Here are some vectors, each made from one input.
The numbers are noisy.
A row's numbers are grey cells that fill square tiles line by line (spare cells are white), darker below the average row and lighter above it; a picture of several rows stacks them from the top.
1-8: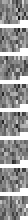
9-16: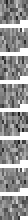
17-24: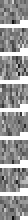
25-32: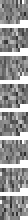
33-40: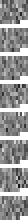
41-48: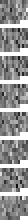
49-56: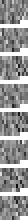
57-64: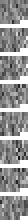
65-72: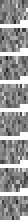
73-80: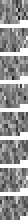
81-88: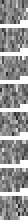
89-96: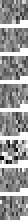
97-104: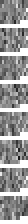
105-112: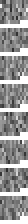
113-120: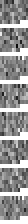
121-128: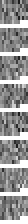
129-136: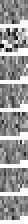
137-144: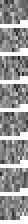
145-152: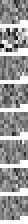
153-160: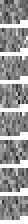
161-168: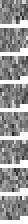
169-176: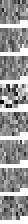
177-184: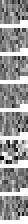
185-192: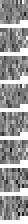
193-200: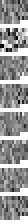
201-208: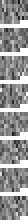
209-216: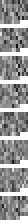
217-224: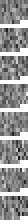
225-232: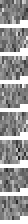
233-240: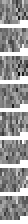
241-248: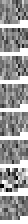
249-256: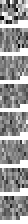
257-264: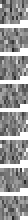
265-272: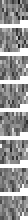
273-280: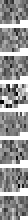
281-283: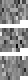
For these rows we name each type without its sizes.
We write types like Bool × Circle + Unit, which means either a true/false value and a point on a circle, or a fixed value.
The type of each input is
List(Circle).
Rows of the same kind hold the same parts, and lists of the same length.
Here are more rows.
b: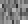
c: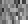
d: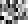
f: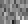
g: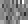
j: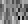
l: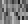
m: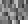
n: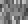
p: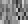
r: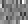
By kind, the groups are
b, g, r
c, j, l, p
d
f, m, n

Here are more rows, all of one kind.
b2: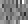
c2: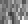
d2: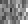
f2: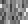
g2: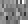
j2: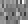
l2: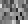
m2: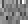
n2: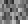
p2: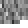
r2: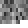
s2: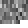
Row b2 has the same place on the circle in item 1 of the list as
g2, j2 and m2.
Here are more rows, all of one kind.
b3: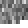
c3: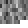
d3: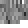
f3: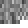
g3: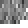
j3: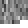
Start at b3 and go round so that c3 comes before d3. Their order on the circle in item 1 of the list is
b3, c3, g3, f3, j3, d3.
